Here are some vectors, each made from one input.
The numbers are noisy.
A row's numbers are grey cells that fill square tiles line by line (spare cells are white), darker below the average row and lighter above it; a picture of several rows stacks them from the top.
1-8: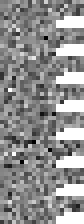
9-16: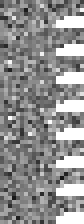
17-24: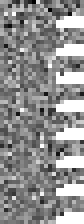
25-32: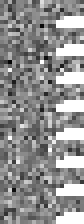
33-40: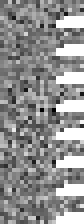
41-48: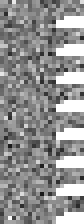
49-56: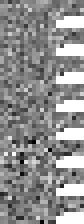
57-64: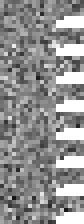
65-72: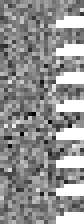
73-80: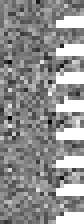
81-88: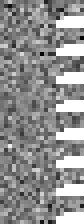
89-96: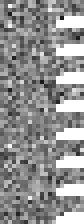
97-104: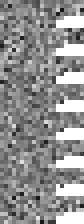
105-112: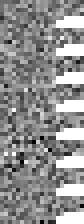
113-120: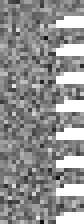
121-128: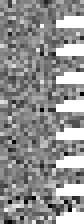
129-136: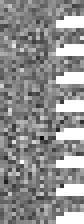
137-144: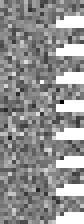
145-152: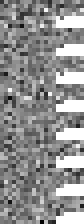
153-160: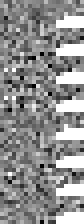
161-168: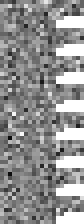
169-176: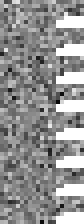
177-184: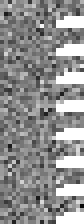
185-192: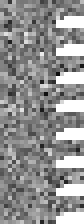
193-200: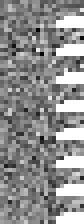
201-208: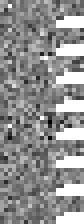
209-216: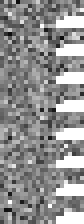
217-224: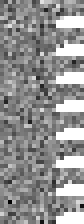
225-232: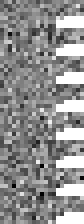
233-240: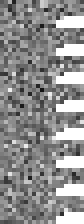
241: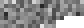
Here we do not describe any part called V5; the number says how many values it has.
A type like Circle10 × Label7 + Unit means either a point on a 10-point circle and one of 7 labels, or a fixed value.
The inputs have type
List2(Label10 × V5).
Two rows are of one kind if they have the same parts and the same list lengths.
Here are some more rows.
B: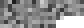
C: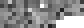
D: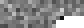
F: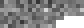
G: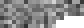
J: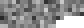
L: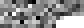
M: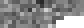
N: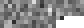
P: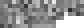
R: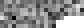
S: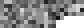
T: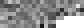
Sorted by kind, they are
B, C, R, S, T
D, F, G, J, M, N, P
L

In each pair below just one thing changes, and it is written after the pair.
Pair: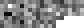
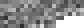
the value of V5 in item 1 of the list
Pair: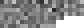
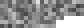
the label in item 1 of the list
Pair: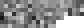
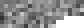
the value of V5 in item 2 of the list
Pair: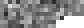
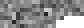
the label in item 1 of the list
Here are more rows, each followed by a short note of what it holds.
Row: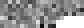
a list of one item
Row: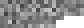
a list of two items
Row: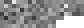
a list of two items
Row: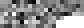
the empty list
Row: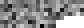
a list of one item
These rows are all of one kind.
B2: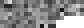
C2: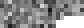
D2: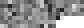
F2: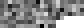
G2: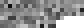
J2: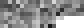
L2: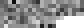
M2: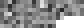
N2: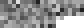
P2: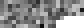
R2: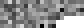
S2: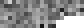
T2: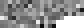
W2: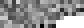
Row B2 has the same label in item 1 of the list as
R2, S2 and W2.
